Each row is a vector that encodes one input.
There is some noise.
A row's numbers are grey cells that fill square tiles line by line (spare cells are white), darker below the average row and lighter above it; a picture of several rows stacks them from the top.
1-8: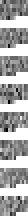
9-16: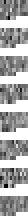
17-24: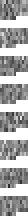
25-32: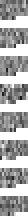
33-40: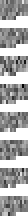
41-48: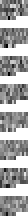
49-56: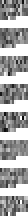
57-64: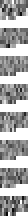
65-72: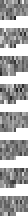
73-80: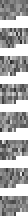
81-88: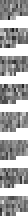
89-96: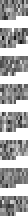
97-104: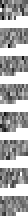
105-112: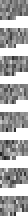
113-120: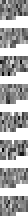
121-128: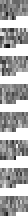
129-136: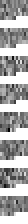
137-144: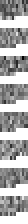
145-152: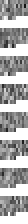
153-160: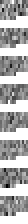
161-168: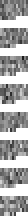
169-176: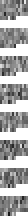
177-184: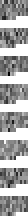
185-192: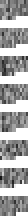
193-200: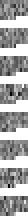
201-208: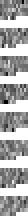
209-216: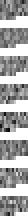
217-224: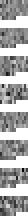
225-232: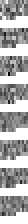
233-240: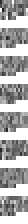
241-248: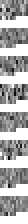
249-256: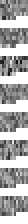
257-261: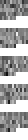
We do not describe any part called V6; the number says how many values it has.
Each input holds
a list of up to two items, each a true/false value and a value of V6.
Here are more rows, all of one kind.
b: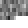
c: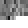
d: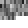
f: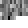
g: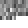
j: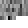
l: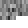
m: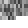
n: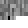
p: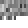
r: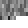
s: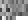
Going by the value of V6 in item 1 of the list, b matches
f, g, l and s.
